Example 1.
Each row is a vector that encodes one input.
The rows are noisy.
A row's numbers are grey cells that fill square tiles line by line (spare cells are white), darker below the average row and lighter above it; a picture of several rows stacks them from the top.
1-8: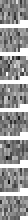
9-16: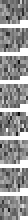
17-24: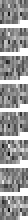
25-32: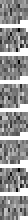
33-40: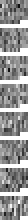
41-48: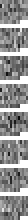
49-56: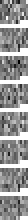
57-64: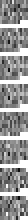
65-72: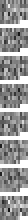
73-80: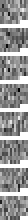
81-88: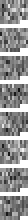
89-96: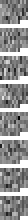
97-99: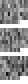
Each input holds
either a point on a 9-point line, or a list of up to two points on a 6-point line.
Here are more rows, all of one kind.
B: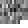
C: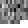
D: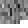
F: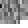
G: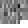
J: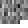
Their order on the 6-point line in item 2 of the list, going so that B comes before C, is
D, F, B, C, G, J.
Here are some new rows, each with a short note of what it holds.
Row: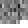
a list of two items
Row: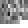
a point on a 9-point line
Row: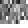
the empty list
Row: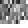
the empty list
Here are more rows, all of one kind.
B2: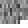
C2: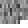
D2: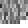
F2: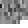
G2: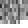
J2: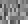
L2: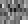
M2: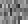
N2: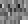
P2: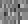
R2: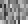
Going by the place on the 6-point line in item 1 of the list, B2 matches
C2, M2, P2 and R2.
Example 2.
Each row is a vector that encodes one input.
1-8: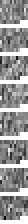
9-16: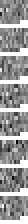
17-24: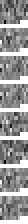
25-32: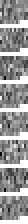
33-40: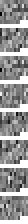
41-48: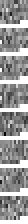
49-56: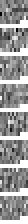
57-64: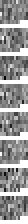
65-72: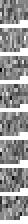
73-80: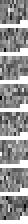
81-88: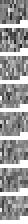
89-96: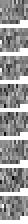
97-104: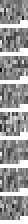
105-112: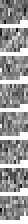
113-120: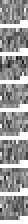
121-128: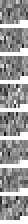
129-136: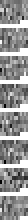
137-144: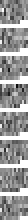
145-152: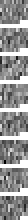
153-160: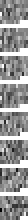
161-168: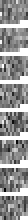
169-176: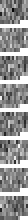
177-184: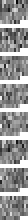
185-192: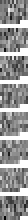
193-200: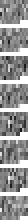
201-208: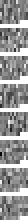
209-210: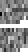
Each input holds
either a point on a 7-point line, or a point on a 9-point line, or a node of a 12-node tree.
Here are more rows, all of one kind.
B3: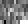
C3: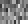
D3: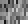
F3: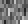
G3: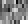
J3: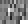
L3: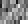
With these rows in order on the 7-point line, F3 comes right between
B3 and J3.
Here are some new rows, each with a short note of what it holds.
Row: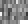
a point on a 9-point line
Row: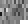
a node of a 12-node tree
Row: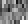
a point on a 7-point line
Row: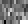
a point on a 7-point line
